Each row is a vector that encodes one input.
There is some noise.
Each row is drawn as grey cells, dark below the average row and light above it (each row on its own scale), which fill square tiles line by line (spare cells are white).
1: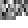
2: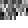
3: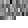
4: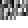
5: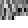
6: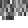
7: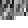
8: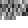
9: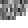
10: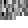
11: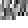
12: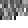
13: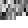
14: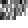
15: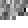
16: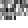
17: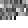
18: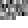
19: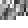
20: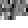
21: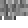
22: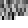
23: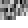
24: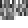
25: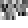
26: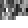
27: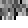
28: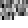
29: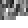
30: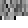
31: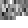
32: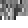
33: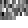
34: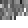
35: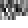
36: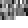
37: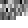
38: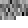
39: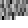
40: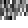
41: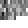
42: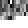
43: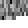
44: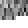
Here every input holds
a point on a 4-point line and a true/false value.
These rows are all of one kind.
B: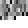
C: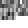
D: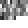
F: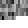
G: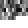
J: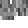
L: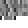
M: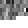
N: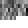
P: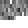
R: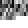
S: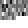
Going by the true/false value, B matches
D, L and P.
